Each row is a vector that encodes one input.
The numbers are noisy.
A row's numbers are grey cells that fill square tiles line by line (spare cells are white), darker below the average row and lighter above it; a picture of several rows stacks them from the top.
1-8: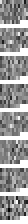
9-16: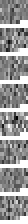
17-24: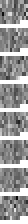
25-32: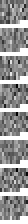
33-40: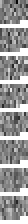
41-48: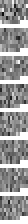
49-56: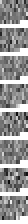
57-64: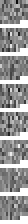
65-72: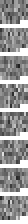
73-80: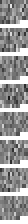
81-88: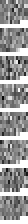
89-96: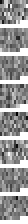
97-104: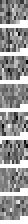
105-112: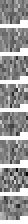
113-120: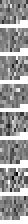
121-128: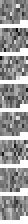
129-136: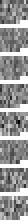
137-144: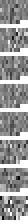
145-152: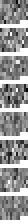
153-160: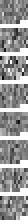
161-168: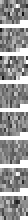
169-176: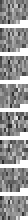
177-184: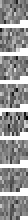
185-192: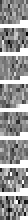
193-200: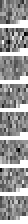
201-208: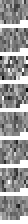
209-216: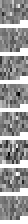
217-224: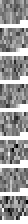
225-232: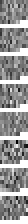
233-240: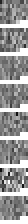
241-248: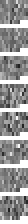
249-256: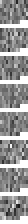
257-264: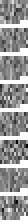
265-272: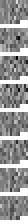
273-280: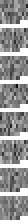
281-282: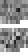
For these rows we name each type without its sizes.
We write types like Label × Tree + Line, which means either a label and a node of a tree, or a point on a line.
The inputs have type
(Bool × Bool × Bool + Unit) × Tree + Circle.
